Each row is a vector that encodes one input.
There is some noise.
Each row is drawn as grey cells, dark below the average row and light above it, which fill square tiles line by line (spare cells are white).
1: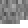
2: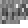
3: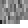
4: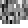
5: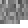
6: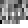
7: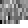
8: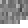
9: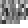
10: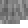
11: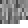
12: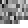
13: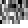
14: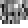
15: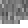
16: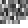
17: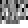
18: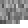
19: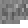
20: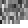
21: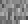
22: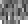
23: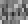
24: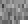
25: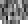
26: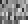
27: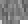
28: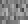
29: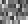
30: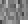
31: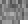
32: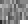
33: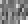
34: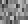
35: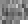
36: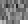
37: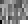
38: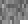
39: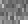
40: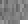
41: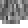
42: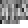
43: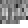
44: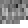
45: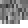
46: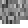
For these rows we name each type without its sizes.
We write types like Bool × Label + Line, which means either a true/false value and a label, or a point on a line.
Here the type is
Bool × Tree.
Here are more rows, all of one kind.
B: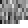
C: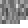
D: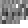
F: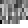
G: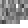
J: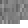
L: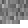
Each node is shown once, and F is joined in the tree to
G.
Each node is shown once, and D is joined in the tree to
B.
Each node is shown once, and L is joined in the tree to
B, C and G.
